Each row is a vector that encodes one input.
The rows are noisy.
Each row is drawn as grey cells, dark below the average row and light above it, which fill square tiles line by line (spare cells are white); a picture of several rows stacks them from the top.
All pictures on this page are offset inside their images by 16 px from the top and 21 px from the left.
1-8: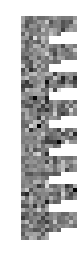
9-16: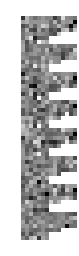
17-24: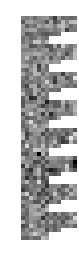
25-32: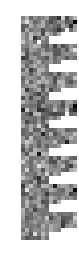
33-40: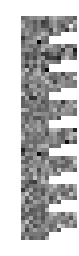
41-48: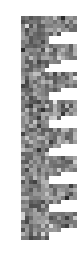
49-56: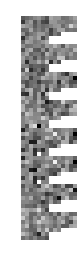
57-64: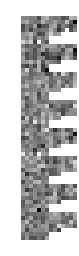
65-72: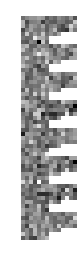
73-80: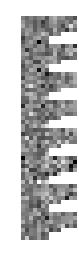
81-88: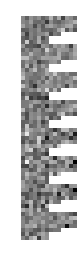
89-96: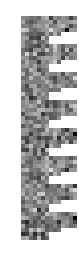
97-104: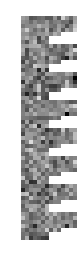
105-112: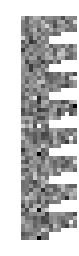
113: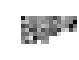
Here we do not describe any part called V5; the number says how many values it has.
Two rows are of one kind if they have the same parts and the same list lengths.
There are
2 kinds of row.
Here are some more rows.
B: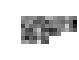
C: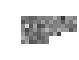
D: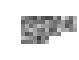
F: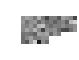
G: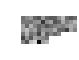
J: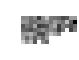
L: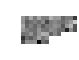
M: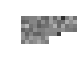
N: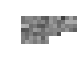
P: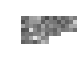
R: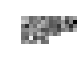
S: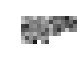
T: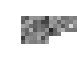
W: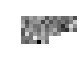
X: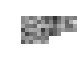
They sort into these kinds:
B, J, R, S
C, D, F, G, L, M, N, P, T, W, X

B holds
one of 6 labels and a value of V5.
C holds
three true/false values and a value of V5.
